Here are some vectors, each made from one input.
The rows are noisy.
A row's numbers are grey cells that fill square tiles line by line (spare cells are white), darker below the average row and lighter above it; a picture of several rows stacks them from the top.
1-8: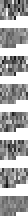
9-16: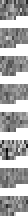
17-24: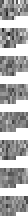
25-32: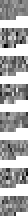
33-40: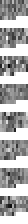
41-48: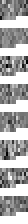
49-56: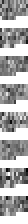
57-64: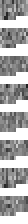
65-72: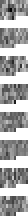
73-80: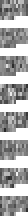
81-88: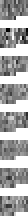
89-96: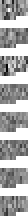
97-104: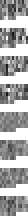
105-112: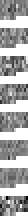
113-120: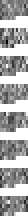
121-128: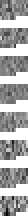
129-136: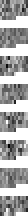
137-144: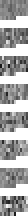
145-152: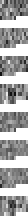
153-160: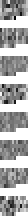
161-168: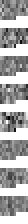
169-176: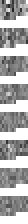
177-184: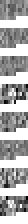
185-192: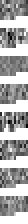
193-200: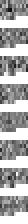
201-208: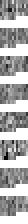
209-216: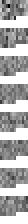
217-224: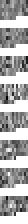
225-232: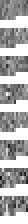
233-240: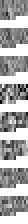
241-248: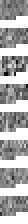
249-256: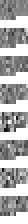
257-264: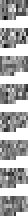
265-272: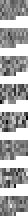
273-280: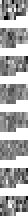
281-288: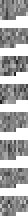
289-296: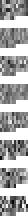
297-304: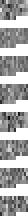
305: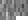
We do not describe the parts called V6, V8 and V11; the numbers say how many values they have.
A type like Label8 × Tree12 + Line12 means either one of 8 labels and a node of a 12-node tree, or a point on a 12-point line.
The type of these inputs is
Circle9 × V11 + Line7 × V6 + Line10 × V8.
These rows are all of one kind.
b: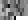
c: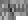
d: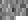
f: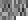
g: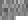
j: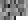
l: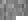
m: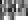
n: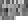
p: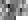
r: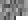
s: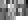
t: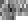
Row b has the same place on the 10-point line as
c, g and n.
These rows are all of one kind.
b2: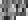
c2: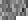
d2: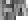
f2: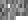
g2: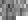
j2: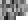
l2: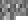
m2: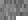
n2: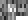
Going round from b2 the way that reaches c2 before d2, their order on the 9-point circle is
b2, c2, f2, l2, g2, d2, n2, m2, j2.
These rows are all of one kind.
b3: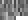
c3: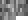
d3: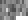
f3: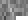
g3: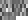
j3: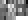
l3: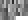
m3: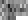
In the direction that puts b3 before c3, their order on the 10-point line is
b3, l3, d3, c3, m3, g3, f3, j3.
